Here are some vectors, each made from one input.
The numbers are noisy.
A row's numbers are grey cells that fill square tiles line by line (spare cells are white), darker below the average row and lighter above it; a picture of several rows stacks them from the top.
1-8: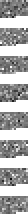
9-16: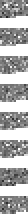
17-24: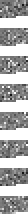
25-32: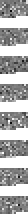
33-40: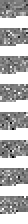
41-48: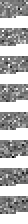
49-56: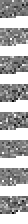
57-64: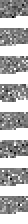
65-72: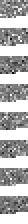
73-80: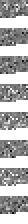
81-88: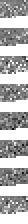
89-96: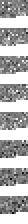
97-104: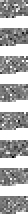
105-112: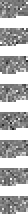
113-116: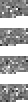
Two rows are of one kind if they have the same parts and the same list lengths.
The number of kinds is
2.
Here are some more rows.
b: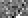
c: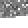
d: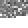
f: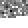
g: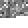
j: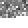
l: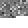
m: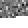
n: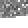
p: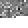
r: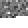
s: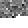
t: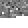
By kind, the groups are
b, m, r, s
c, d, f, g, j, l, n, p, t

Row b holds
a point on a 7-point line.
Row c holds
four true/false values.
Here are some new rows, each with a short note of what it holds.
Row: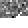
a point on a 7-point line
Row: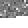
four true/false values
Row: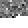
a point on a 7-point line
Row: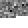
a point on a 7-point line
